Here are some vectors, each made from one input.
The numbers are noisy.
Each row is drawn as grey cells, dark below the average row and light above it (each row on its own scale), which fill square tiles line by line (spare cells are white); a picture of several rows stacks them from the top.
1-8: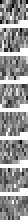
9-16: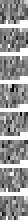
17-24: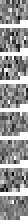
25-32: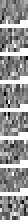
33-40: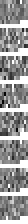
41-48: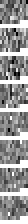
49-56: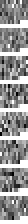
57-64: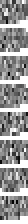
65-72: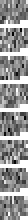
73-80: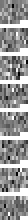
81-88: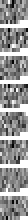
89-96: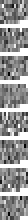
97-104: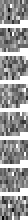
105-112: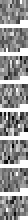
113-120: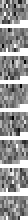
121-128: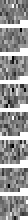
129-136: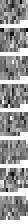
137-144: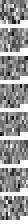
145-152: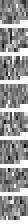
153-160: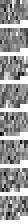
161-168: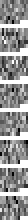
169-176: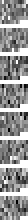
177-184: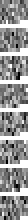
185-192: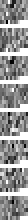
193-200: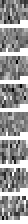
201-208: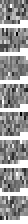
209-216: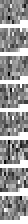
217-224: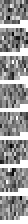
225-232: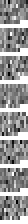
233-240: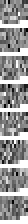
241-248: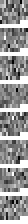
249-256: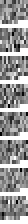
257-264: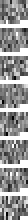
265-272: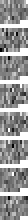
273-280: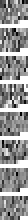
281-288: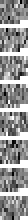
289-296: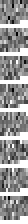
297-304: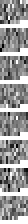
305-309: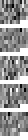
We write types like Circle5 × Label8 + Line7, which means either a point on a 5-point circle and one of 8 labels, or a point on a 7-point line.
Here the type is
Circle6 × Circle6 × (Line10 + Tree15).
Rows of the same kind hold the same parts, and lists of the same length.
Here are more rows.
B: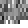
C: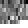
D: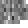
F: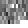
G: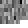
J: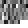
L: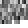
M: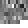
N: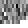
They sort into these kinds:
B, D, G, L, N
C, F, J, M

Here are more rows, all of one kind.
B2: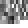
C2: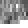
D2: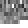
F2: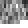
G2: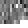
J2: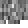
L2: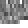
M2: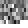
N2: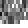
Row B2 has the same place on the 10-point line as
C2 and F2.
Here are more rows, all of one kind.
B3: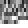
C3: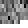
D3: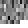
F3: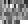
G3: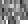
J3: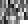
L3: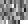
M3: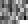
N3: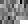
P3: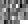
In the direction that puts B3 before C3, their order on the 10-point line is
M3, J3, B3, P3, F3, L3, D3, C3, G3, N3.
